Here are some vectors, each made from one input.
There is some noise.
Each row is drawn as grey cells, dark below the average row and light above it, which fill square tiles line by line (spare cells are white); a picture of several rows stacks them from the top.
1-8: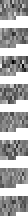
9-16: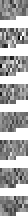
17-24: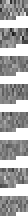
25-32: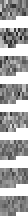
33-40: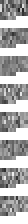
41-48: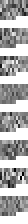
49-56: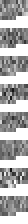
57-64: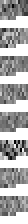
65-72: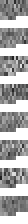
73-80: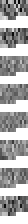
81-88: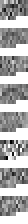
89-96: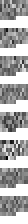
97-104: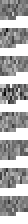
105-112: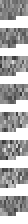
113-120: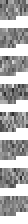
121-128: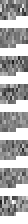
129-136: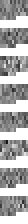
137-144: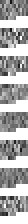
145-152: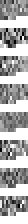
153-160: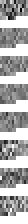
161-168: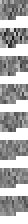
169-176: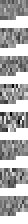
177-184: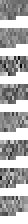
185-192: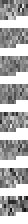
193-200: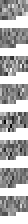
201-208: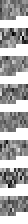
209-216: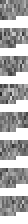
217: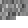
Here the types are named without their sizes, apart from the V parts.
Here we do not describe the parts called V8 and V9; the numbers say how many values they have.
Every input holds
a value of V9, together with either a point on a line and a value of V8, or a node of a tree.
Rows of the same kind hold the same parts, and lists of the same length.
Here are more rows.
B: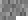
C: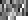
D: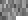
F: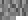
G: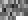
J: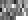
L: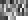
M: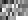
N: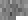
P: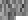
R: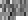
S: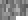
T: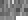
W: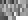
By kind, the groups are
B, D, G, J, N, P, R, W
C, F, L, M, S, T

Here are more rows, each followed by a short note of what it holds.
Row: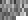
a point on a line, a value of V8 and a value of V9
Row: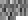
a point on a line, a value of V8 and a value of V9
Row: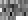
a point on a line, a value of V8 and a value of V9
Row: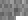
a point on a line, a value of V8 and a value of V9
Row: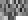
a point on a line, a value of V8 and a value of V9
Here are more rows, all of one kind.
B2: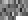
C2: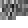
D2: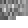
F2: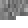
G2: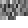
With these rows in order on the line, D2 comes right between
B2 and F2.
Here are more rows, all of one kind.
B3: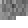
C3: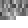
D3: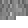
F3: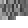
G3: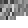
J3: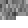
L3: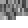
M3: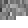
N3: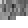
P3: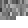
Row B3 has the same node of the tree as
F3, G3 and N3.
